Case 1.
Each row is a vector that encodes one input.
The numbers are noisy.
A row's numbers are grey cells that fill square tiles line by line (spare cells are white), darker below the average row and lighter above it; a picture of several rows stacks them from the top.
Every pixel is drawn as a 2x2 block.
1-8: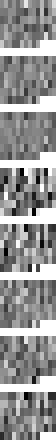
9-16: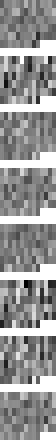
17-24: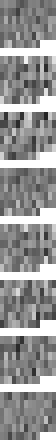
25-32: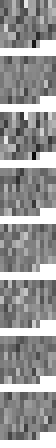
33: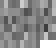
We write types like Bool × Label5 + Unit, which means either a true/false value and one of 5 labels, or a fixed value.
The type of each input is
Circle5.
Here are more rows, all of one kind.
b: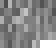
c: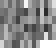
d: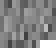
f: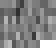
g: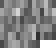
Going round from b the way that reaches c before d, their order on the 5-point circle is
b, f, c, g, d.
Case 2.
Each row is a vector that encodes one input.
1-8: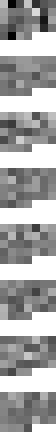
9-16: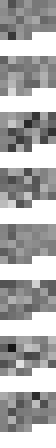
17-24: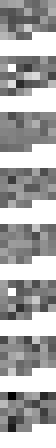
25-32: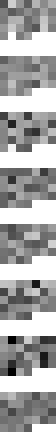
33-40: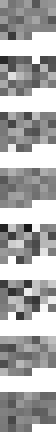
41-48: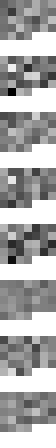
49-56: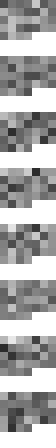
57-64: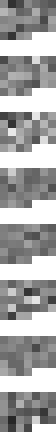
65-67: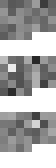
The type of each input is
Tree14.
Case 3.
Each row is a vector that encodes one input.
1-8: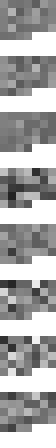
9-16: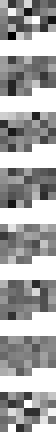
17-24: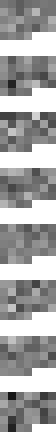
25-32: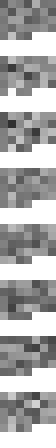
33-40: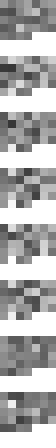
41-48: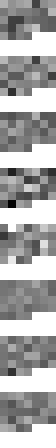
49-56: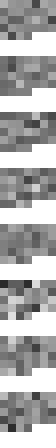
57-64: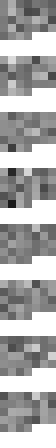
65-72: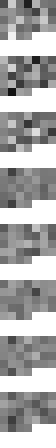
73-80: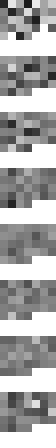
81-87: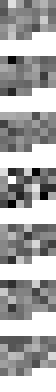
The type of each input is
Tree13.
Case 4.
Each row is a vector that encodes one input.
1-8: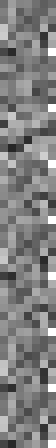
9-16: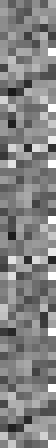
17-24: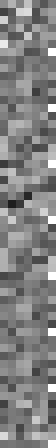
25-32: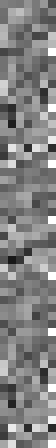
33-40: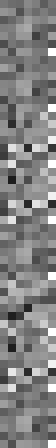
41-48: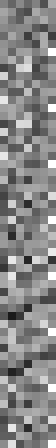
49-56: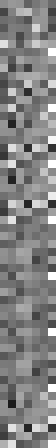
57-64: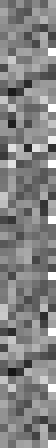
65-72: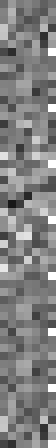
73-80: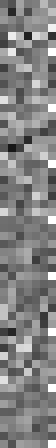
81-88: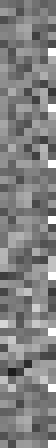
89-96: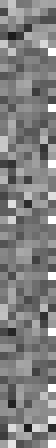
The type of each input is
Line9.
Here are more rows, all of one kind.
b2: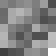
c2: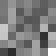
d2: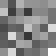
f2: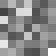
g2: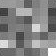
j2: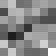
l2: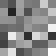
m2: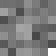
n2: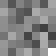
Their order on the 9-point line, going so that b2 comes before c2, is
f2, j2, g2, b2, c2, m2, n2, d2, l2.
